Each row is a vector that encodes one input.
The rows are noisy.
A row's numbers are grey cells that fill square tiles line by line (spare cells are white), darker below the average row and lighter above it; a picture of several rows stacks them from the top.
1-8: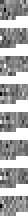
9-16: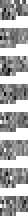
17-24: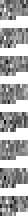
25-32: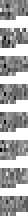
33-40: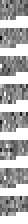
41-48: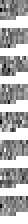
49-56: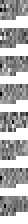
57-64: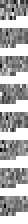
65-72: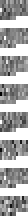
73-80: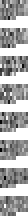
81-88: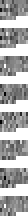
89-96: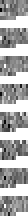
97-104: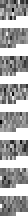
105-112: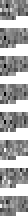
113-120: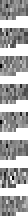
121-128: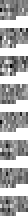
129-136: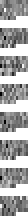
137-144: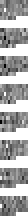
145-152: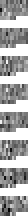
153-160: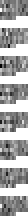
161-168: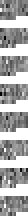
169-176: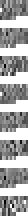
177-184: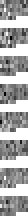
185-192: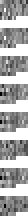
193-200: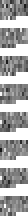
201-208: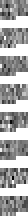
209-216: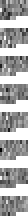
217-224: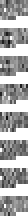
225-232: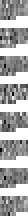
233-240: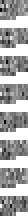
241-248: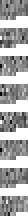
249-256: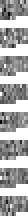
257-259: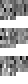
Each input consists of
either a fixed value, or three true/false values.
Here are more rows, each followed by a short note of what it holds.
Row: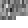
three true/false values
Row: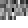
a fixed value
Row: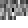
a fixed value
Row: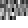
a fixed value
